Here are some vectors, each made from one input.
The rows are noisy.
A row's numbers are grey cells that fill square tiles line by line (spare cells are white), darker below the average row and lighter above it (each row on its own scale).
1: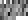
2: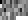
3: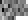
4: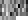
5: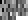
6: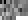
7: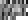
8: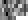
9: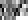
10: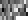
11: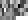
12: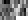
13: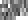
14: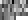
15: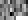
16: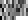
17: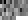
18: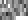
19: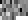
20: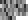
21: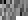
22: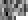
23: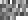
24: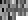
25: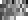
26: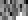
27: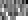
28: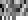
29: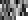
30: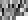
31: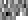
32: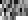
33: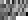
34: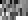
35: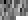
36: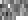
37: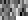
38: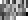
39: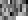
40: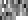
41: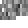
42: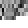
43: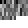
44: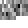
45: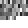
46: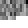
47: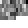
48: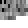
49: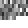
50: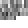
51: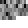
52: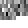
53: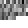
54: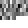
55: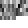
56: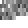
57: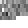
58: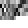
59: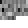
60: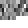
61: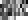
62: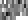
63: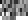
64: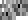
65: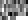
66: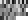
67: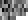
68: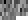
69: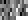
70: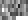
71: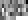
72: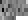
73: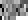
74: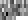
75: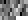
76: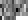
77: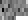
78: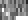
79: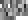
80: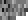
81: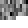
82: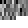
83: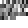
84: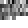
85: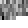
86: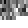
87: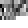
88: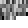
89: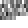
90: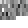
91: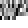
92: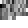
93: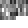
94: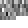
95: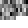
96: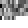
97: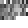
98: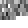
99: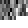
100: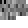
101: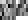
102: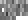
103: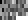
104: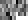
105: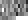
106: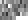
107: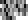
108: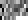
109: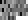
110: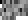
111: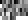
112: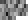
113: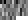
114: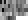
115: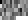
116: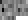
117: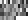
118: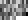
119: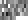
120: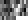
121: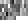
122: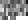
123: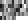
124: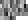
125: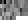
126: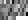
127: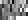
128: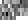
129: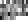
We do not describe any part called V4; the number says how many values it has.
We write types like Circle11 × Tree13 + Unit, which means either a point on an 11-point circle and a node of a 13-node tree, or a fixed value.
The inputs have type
(Line6 + Tree8 × Tree9) × V4.
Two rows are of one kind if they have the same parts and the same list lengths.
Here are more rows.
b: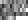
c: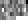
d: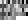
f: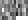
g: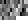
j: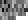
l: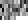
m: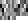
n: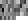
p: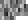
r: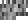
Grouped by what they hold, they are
b, c, d, f, l, m, n, r
g, j, p

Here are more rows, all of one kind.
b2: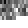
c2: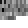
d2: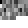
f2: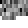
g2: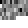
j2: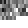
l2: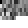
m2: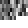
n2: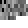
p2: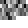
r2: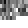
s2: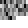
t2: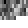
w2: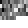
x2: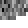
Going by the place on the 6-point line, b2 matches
c2, j2, r2 and s2.
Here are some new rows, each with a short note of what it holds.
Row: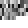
a node of an 8-node tree, a node of a 9-node tree and a value of V4
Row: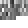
a node of an 8-node tree, a node of a 9-node tree and a value of V4
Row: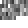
a node of an 8-node tree, a node of a 9-node tree and a value of V4
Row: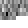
a node of an 8-node tree, a node of a 9-node tree and a value of V4
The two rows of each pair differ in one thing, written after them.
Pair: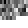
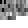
the value of V4
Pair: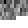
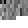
the place on the 6-point line
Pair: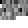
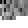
the place on the 6-point line
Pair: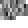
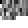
the value of V4
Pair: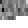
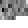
the place on the 6-point line
